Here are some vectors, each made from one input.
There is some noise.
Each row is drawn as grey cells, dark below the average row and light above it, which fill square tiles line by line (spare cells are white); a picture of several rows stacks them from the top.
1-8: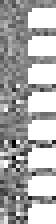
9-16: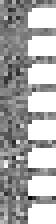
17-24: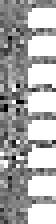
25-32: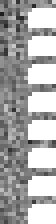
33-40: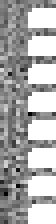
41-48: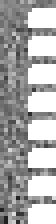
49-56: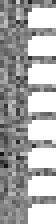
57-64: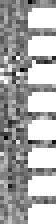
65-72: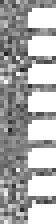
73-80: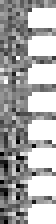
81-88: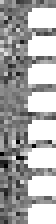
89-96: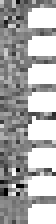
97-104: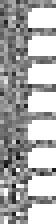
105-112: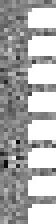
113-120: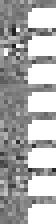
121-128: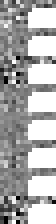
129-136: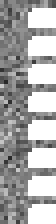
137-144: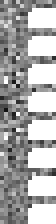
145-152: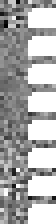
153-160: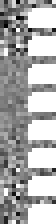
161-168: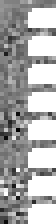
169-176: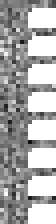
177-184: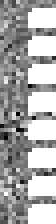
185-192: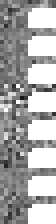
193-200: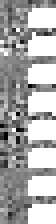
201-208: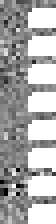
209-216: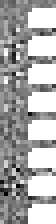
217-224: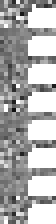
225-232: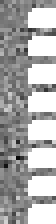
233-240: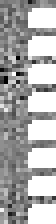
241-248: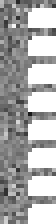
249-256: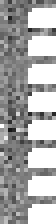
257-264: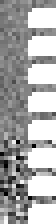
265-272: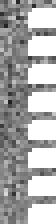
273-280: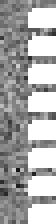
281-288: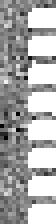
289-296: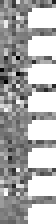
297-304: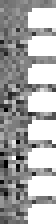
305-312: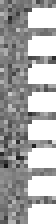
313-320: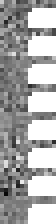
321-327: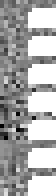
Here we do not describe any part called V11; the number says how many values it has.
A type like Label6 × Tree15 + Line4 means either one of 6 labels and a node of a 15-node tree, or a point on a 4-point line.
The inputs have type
Bool × (Circle18 + V11).
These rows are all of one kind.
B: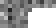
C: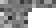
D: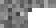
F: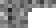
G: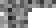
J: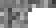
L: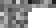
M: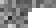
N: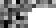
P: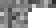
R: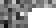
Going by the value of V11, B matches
C, F and G.
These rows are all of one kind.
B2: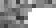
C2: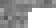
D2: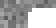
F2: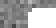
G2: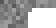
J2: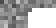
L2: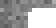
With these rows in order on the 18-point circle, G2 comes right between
J2 and L2.
